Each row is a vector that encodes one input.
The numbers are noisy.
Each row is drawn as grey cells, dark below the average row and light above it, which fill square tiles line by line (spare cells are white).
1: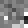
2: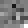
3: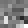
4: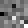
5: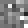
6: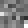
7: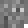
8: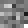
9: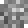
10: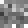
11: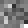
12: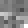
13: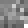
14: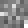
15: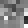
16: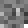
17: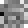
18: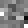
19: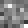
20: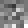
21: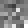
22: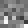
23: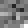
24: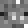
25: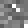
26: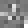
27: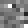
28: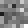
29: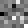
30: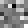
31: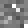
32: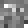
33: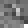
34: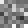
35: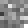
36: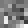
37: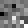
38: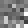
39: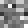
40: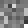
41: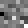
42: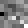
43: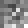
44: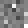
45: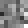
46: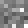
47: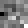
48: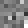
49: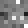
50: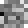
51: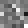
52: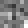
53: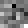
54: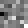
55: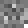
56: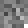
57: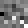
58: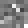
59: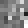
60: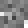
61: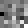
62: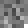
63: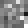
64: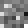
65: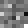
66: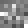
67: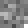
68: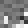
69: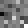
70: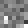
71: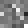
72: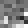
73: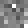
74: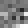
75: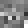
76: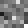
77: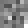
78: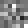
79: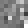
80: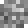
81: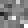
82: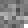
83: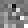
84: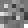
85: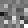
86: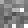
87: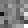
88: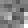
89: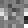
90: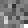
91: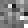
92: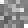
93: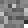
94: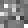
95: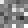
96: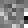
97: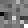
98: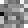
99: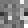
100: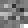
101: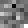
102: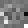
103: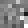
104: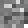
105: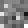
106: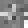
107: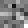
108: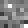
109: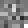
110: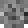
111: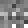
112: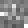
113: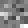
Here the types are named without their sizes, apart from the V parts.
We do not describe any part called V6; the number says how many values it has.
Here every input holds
four true/false values, together with either a point on a line, or a value of V6.
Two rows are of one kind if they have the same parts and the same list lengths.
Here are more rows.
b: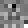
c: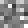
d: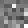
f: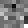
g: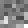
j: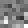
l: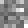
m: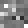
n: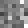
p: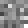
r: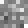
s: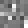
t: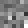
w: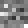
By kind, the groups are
b, d, f, g, j
c, l, m, n, p, r, s, t, w

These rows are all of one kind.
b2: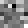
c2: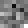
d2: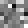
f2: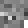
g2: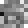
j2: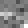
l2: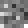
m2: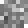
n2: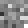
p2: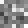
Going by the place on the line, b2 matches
d2, g2, m2 and p2.
